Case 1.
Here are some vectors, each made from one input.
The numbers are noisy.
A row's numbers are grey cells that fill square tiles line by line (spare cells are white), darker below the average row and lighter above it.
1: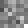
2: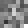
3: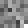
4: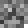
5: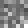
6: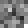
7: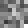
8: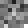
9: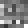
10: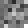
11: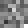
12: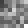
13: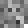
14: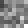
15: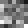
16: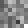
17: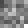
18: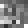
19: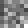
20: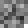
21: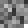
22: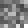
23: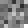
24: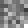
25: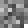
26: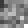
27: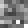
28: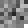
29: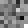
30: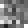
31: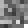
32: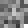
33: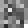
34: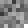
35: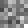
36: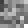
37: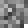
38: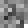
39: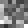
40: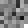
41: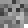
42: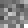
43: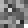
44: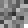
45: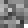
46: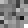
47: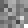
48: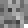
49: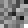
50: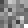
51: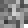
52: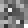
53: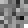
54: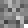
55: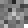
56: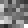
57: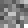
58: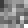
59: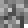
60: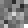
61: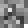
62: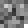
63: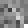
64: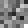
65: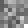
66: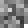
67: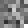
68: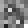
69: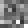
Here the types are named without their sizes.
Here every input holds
either a point on a line, or three true/false values.
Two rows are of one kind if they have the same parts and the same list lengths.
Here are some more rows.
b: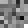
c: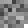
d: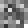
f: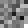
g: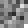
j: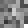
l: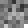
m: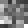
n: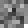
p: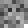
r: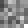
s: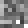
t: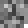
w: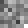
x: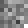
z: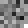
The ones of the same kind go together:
b, d, f, g, m, n, s, t, z
c, j, l, p, r, w, x

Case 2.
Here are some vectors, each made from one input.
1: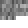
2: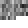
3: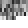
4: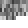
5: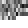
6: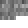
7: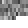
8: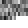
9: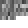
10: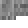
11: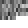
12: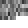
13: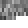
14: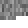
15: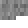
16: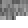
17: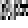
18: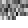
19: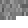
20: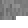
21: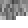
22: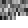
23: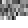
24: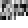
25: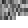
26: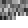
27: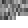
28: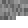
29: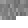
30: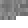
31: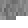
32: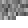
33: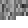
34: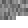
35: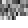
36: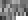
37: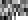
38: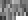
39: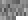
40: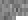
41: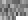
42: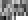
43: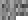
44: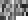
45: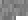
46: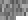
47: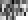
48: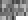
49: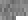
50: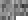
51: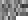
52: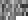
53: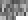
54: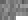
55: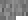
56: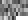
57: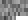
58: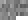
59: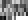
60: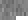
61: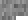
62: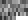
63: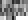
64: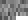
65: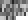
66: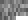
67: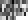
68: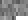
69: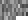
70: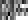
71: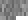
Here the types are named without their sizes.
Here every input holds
a point on a line and a true/false value.
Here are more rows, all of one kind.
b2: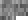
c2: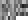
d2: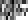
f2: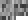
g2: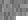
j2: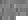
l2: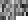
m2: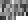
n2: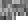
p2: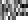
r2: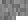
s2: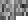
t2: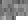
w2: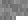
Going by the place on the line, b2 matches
j2, m2 and w2.
